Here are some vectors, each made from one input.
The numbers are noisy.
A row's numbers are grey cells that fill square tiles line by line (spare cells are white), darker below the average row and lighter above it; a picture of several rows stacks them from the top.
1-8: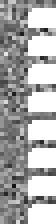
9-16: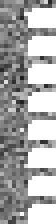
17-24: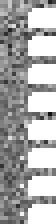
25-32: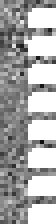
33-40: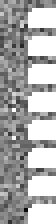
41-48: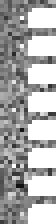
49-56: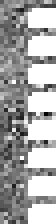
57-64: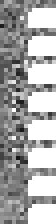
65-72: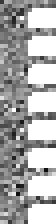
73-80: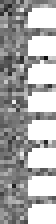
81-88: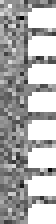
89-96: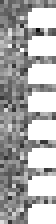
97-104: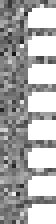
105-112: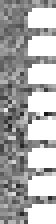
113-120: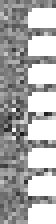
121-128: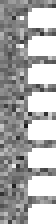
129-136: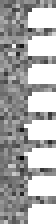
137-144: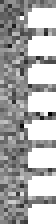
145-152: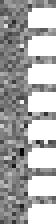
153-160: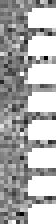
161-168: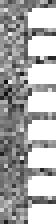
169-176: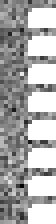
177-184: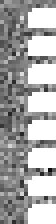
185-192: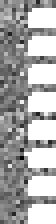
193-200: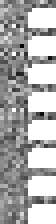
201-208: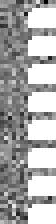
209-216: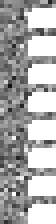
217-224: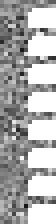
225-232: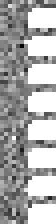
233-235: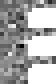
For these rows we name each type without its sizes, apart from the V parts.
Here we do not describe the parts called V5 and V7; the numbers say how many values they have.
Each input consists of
a value of V5, together with either a point on each of two circles and a value of V7, or a label.
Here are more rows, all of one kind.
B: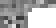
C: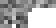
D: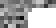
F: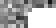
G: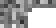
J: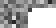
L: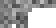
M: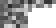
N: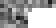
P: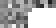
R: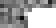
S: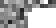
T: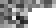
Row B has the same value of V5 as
C, L and S.
